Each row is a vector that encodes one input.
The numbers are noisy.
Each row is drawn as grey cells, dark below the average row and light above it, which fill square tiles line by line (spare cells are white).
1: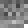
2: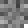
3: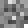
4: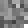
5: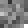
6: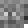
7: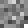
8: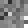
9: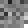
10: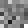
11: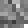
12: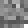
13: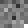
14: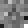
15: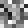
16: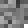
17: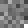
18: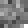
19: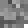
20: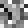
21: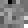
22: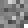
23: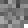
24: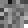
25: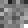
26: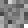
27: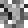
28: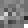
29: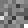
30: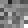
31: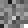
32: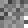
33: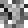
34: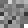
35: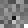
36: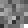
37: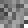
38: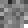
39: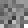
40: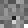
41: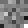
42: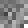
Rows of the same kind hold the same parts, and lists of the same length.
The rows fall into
2 kinds.
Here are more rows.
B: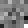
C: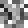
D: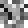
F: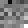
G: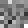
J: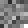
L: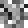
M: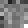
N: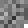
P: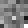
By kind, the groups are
B, F, G, J, M, N, P
C, D, L

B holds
a point on each of two 5-point circles.
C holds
a fixed value.
